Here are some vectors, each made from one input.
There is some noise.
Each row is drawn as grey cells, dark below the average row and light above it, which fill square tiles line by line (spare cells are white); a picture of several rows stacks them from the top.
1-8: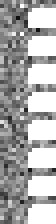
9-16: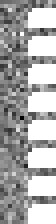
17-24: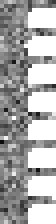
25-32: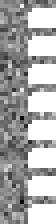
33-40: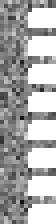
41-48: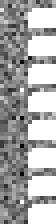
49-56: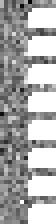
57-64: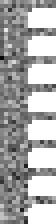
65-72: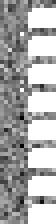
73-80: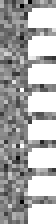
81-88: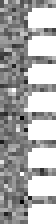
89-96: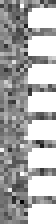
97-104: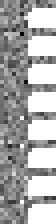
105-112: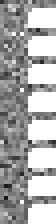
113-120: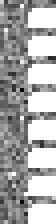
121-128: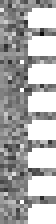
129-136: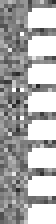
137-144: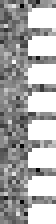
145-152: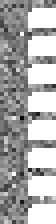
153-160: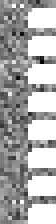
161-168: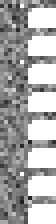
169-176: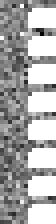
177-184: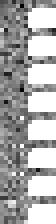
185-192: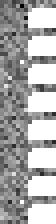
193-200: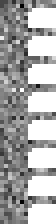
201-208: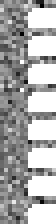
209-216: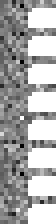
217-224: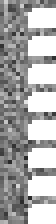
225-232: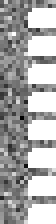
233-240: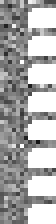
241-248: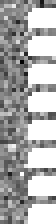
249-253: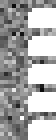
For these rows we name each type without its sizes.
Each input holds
a node of a tree, together with either a label, or a point on a line.
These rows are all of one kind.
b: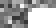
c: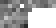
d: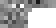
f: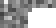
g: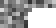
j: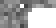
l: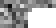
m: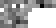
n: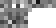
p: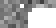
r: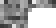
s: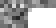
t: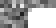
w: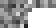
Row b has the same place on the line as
n, r, s and t.
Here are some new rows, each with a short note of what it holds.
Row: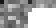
a label and a node of a tree
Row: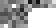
a label and a node of a tree
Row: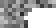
a point on a line and a node of a tree
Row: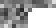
a label and a node of a tree
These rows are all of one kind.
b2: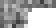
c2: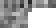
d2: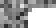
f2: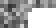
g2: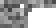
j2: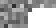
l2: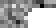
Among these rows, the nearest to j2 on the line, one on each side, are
b2 and g2.
